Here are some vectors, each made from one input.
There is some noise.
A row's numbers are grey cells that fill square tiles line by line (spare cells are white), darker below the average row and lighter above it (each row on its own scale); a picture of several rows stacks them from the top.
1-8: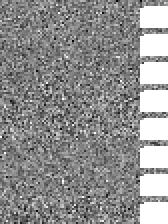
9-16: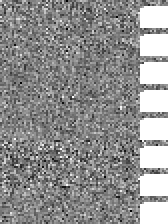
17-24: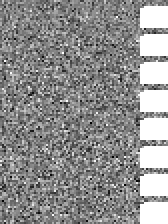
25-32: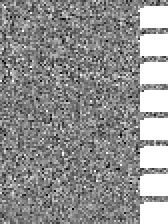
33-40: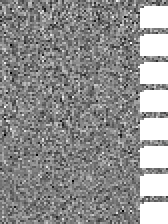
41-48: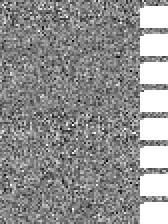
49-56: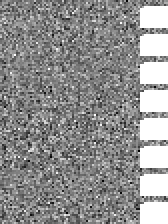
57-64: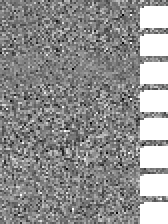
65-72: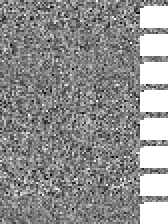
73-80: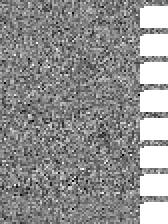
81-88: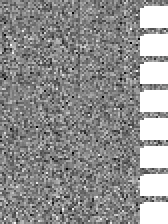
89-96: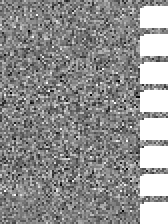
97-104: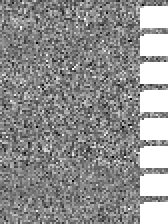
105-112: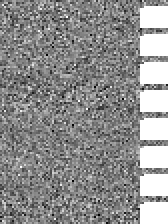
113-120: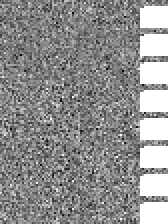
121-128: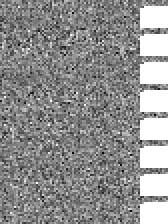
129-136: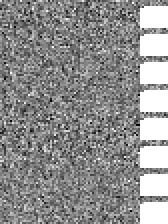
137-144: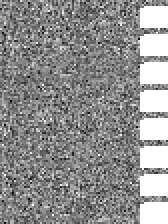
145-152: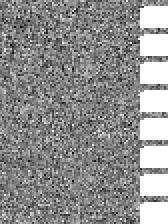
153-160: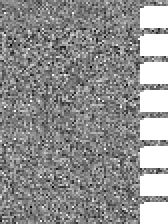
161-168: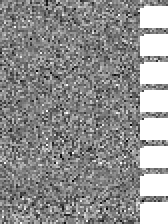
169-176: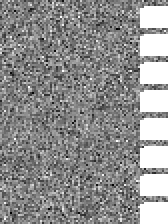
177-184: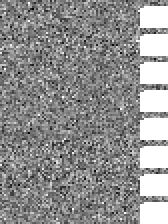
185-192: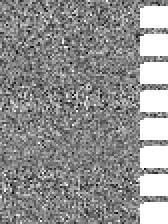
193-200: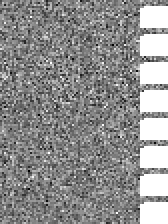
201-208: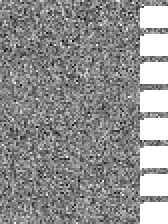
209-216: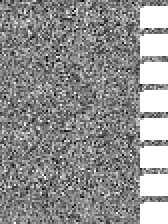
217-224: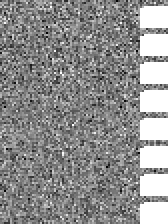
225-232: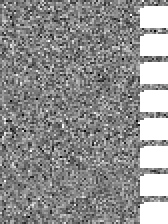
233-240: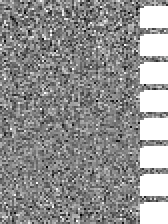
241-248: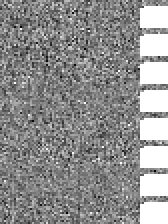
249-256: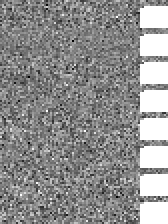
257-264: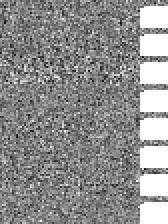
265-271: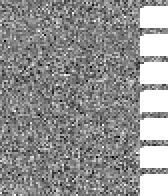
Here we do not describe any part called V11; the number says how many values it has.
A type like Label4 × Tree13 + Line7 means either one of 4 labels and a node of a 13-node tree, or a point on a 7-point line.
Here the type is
(Bool × Bool × Bool × Bool + Unit) × Line9 × V11.
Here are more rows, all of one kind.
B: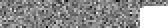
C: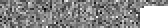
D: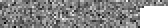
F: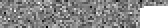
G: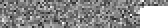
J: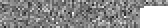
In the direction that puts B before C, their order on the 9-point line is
J, G, B, C, F, D.
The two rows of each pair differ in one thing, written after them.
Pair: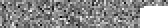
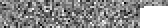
the place on the 9-point line
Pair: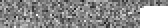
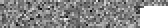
the place on the 9-point line
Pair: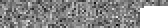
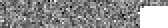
the value of V11
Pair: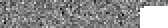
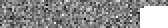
the value of V11
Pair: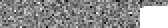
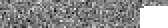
the place on the 9-point line
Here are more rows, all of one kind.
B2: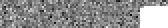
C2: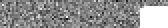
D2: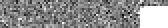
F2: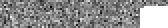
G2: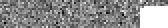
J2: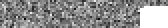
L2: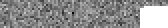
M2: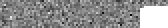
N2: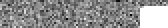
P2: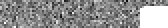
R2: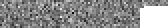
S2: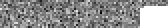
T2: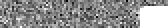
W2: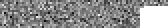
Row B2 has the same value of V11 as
L2, N2 and W2.
